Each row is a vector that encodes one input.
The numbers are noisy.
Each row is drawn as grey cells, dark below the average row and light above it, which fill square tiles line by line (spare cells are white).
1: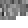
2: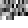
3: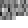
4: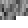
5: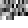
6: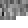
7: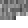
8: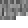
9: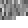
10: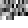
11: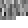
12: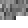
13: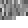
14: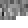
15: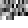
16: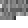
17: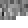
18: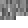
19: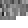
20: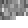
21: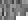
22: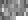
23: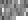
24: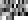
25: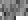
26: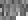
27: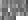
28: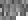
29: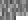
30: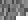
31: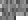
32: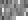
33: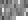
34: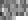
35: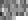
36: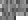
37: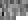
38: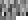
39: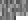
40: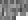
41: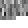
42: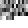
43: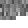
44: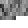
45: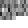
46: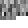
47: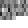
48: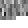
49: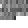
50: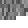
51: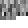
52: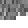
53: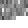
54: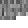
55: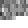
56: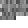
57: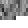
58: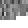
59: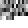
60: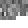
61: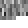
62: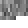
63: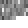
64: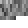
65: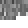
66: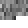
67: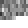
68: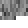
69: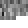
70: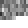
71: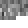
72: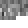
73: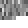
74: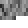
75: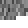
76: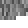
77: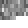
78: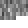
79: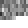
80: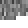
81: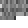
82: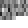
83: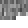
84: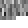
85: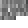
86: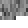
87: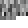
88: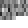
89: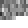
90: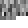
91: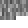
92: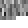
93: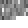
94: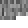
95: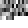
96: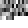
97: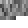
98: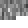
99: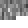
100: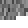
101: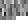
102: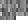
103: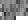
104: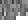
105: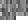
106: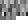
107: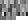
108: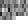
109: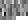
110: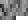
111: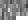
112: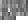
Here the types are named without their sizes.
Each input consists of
a list of points on a line.
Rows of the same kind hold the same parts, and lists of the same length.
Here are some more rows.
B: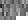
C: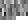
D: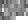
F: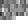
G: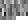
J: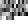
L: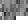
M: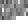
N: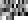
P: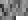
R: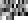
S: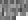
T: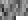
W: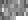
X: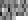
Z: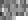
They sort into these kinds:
B, L, P, S, T
C, D, F, G, M, W, X, Z
J, N, R

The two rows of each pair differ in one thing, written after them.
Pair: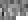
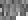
the place on the line in item 1 of the list
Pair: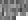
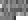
the place on the line in item 1 of the list
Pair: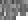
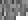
the place on the line in item 2 of the list
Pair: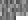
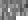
the place on the line in item 2 of the list
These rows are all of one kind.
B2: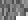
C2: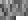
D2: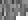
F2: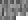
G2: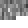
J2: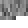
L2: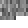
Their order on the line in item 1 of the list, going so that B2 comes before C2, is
B2, D2, F2, G2, L2, J2, C2.
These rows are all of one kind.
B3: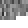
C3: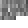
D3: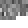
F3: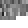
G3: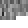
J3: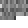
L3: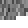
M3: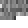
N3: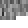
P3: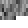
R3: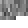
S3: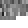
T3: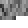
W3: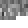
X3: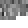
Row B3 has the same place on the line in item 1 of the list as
D3, F3, S3 and X3.
